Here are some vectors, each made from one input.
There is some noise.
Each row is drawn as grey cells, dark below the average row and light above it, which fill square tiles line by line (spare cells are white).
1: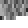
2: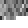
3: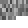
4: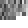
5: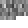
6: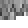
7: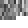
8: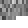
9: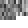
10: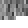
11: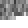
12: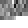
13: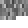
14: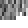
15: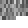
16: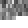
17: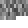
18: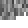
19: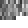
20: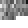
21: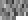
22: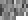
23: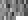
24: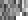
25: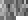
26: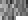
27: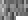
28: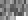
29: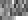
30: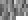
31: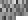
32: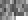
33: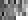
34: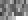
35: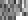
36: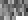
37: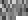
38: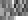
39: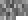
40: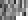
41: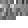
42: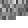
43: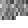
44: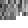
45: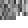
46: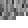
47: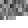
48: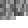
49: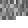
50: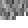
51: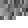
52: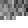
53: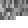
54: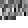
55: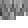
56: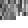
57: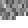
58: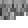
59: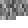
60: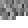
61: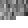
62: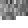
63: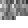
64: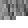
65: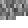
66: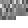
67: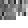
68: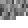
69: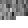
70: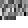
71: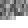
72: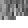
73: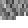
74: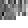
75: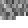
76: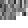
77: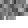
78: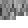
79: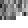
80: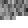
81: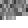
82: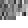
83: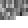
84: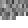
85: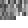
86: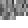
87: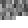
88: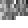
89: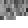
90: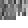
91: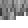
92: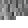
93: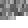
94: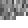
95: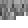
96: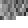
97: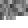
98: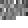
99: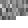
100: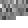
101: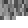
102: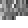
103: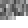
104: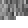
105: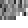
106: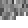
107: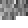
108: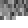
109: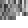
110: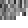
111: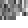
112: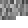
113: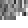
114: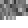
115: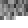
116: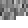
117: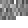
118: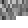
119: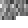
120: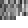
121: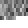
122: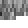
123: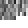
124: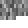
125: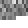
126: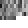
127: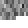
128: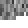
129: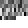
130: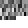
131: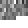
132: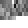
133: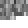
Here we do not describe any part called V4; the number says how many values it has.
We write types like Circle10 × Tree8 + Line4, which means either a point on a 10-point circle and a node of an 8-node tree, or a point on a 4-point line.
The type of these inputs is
Bool × V4 + List2(Circle6).
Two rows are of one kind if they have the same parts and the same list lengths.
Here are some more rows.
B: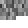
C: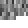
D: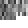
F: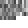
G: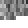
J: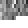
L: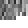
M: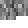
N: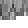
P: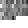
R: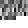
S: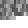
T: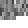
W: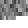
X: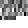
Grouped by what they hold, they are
B, C, M, N, S, T, W
D, F, L
G, J, P
R, X

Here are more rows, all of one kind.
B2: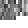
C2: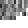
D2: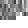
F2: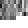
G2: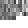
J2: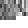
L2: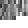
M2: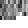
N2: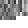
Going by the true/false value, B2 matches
L2 and N2.
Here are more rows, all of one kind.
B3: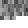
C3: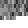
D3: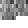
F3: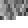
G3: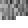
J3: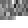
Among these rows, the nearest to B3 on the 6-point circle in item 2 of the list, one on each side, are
C3 and G3.
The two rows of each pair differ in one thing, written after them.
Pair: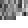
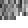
the true/false value
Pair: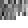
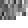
the true/false value
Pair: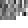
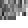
the value of V4
